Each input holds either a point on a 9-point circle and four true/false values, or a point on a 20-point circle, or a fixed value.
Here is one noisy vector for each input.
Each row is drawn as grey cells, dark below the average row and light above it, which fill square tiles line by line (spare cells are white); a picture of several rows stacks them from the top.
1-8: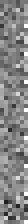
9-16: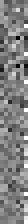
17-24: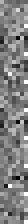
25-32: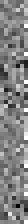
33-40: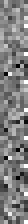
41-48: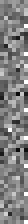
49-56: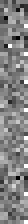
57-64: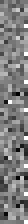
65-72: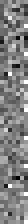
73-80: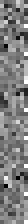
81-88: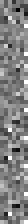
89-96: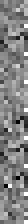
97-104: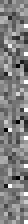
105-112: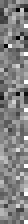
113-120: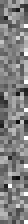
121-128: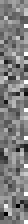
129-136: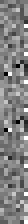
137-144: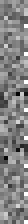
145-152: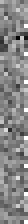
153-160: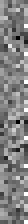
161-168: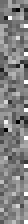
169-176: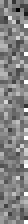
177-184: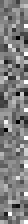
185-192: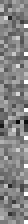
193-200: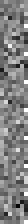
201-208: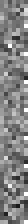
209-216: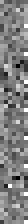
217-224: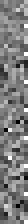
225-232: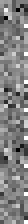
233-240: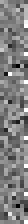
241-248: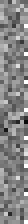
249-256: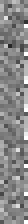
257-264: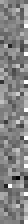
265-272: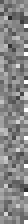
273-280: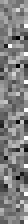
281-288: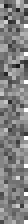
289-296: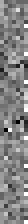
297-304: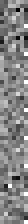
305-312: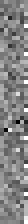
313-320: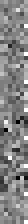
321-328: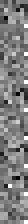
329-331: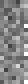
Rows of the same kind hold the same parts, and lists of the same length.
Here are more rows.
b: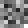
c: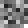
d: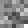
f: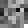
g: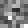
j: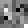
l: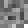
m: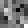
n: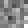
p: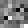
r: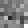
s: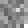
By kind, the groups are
b, c
d, l, n, r, s
f, g, j, m, p

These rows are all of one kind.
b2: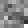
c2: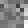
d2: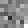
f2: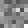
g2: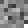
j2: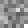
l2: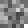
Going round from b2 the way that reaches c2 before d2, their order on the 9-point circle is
b2, j2, l2, c2, f2, g2, d2.
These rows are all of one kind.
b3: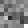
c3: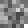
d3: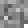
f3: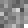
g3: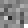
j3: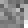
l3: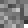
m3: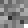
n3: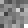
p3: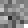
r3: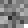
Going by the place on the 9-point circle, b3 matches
g3, m3, p3 and r3.
